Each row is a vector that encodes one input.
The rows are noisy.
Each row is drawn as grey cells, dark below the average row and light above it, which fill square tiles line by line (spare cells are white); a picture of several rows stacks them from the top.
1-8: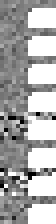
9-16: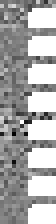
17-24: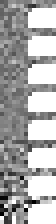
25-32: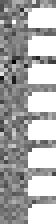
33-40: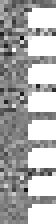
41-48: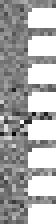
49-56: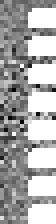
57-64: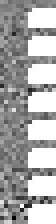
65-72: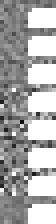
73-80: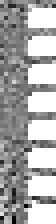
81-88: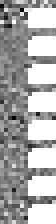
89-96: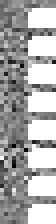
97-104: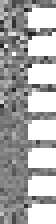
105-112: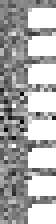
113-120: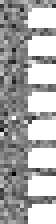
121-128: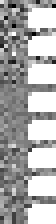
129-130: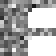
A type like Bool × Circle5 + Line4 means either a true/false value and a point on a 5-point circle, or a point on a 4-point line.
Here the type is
(Bool × Bool × Bool + Label8) × Label7.
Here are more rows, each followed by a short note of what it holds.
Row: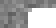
one of 7 labels and three true/false values
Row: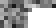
one of 7 labels and one of 8 labels
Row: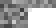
one of 7 labels and three true/false values
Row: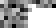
one of 7 labels and one of 8 labels
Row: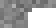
one of 7 labels and one of 8 labels
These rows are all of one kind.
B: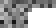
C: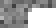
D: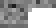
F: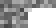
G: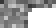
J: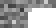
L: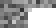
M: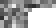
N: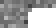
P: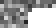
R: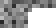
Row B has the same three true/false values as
J, N and P.
